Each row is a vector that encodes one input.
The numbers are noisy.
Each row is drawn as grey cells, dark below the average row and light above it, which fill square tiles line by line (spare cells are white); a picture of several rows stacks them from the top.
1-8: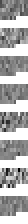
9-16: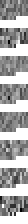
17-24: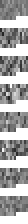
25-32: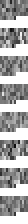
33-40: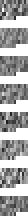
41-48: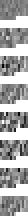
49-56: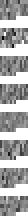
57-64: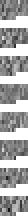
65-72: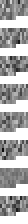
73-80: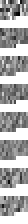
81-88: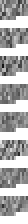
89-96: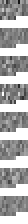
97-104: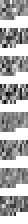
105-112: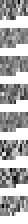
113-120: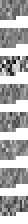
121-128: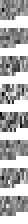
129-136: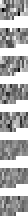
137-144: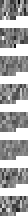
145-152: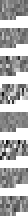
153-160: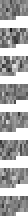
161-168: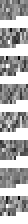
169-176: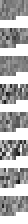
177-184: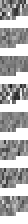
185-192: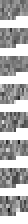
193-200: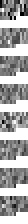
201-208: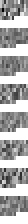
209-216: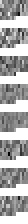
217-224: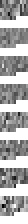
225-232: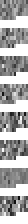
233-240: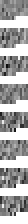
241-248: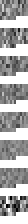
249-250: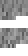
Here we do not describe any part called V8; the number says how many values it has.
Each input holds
a list of up to two items, each a true/false value and a value of V8.
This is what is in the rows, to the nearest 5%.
All of them are lists of up to two items, each a true/false value and a value of V8: about 5% are empty, 35% hold one and 60% two.
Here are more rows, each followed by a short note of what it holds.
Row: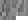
a list of two items
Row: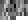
the empty list
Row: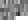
a list of one item
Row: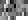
the empty list
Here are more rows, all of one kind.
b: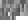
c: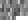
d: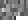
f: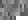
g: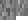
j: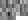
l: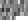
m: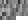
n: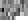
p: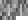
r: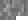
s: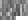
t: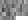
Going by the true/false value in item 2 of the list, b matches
c and l.
